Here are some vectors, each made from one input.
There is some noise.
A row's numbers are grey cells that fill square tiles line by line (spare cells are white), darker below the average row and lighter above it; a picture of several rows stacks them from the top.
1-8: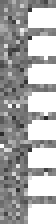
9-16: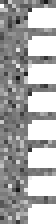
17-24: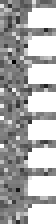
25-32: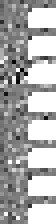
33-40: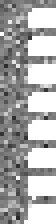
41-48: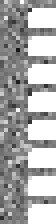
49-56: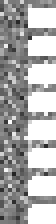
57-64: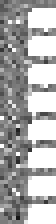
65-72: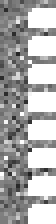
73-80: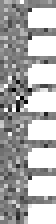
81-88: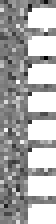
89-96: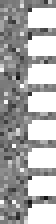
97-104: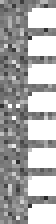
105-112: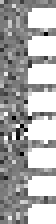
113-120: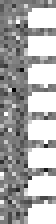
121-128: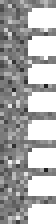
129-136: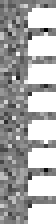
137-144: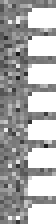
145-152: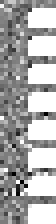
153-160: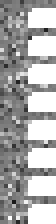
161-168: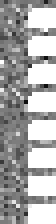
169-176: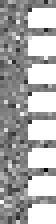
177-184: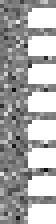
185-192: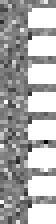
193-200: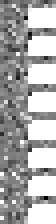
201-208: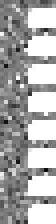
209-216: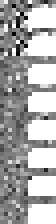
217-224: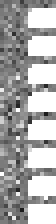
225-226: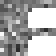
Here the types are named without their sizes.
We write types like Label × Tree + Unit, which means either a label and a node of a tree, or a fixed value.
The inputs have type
List(Circle).
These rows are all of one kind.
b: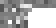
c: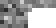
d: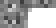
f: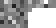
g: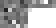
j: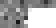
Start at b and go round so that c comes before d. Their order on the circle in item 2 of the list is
b, c, g, f, d, j.
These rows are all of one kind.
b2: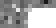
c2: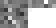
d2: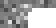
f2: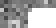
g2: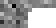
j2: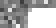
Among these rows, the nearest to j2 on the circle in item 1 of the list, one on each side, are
b2 and c2.
